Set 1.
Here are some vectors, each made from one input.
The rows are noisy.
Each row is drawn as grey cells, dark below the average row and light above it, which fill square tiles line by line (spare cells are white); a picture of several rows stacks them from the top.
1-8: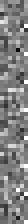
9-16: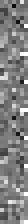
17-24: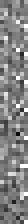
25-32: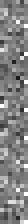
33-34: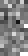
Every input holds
a point on an 8-point circle.
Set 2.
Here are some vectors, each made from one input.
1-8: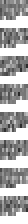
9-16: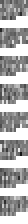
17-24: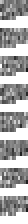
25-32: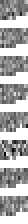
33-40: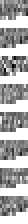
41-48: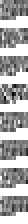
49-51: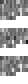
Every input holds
either a fixed value, or four true/false values.
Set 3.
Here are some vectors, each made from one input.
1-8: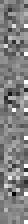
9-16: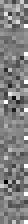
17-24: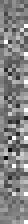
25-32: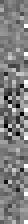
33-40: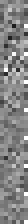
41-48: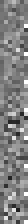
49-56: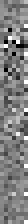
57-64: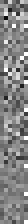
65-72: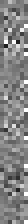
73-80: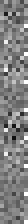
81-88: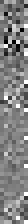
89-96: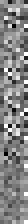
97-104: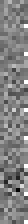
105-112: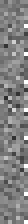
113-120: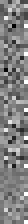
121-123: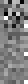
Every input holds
a point on a 10-point line.
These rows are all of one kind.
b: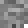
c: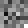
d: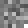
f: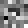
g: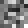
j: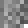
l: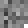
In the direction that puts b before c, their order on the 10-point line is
g, f, d, b, l, c, j.
